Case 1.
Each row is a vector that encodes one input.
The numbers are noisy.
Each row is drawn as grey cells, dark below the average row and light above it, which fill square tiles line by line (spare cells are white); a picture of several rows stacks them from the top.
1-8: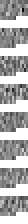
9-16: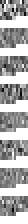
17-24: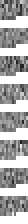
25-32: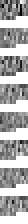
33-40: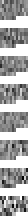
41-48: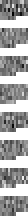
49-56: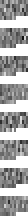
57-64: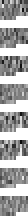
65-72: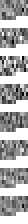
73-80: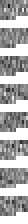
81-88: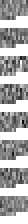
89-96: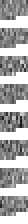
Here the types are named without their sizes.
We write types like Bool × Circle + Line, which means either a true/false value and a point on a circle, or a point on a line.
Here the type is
List(Line).
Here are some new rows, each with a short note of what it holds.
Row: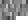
a list of one item
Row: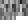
a list of two items
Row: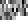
the empty list
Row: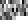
the empty list
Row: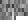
a list of two items
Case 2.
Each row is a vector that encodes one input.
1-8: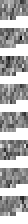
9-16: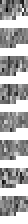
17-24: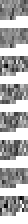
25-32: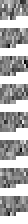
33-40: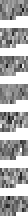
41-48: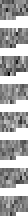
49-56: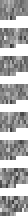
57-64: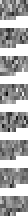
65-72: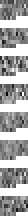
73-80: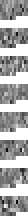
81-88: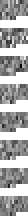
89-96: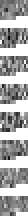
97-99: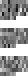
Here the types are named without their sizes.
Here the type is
Line × Tree.
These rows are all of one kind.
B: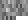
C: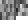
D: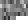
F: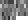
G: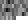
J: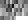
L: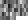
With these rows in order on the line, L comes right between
F and J.
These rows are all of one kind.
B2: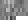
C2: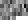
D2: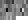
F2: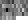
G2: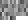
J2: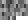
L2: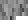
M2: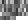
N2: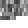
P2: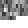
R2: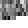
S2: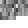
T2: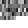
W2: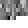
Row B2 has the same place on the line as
M2, N2 and W2.
